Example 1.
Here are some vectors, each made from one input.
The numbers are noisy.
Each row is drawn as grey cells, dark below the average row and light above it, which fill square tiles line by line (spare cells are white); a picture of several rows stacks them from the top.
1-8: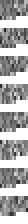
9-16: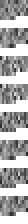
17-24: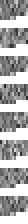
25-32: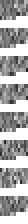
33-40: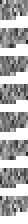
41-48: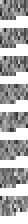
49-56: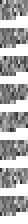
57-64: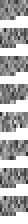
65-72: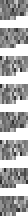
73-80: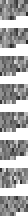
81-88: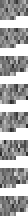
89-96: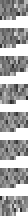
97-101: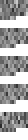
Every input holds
a point on a 6-point line.
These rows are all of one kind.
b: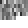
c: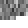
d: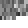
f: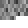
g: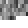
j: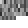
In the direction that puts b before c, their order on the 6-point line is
b, c, d, f, g, j.
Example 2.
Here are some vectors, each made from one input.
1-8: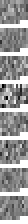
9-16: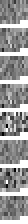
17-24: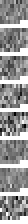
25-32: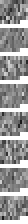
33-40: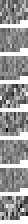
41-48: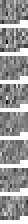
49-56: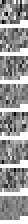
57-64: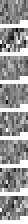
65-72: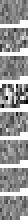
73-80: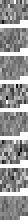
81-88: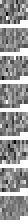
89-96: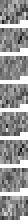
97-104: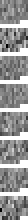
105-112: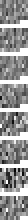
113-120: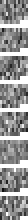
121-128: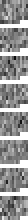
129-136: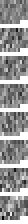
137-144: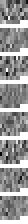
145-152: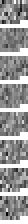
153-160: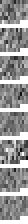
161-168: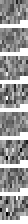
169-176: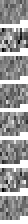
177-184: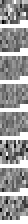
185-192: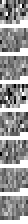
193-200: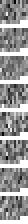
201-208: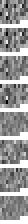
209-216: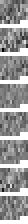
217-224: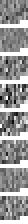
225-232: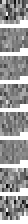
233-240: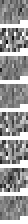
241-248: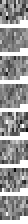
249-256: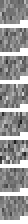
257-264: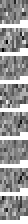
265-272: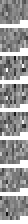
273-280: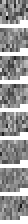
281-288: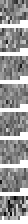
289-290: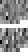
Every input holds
either a fixed value, or a node of a 10-node tree.
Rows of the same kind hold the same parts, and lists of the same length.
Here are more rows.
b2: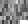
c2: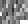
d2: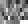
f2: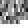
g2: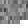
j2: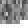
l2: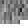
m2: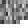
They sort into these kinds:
b2, c2, f2, g2, j2, l2, m2
d2

